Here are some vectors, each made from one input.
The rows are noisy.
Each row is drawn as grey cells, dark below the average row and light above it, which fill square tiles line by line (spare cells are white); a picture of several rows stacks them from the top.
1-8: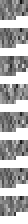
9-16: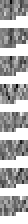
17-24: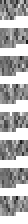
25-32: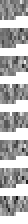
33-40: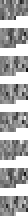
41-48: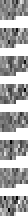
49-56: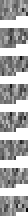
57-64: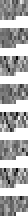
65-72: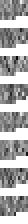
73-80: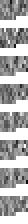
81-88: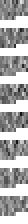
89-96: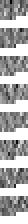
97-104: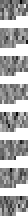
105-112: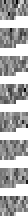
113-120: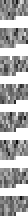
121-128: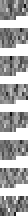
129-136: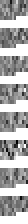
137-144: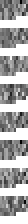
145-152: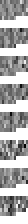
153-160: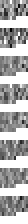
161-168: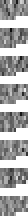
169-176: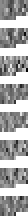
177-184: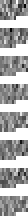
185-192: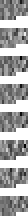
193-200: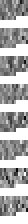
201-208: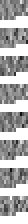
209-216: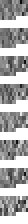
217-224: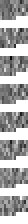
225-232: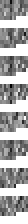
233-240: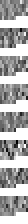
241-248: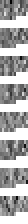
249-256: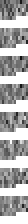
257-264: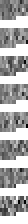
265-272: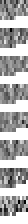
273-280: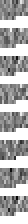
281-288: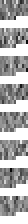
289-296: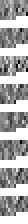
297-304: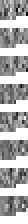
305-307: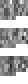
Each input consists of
a point on a 5-point line and a true/false value.
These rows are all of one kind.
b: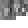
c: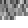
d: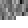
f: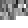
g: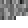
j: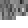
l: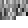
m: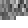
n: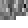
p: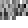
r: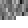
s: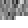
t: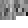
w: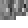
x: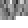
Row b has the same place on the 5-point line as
n, p, s and w.
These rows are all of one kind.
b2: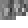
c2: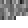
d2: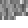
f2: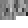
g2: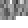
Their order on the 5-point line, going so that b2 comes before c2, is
d2, b2, g2, f2, c2.
